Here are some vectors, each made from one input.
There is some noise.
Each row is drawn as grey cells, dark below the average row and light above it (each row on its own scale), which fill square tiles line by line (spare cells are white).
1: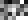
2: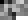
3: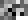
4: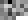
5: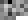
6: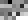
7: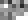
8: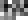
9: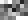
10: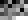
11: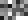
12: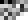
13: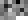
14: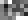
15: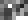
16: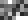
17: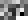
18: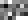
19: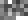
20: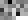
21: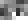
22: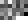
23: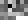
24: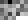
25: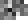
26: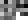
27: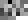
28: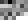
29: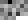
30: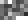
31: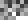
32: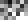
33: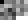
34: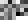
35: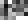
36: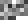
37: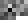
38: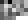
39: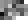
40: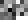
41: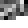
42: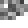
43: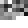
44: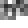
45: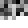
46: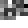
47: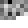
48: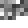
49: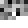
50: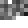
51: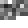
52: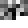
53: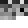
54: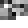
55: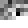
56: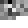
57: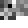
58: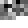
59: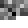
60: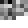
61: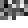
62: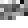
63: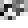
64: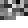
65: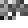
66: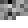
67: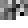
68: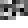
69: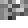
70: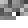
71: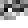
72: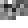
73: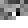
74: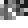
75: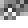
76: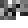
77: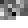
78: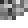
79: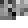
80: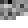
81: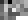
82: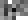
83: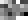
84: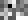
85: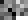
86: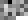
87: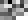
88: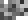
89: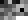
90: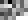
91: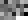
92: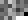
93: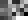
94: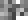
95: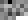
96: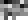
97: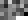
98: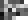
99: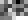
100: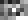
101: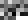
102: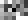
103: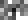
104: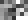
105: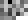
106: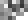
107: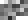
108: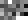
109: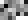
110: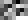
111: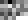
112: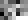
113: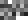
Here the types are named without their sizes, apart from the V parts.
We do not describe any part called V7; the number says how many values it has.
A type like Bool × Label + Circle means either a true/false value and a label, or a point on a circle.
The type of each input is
(Bool × Bool × Bool + V7) × Line.
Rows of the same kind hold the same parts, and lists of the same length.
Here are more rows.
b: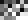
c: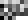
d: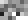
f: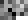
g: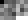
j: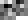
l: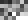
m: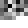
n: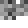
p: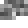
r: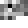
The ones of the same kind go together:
b, d, g, j, n, r
c, f, l, m, p

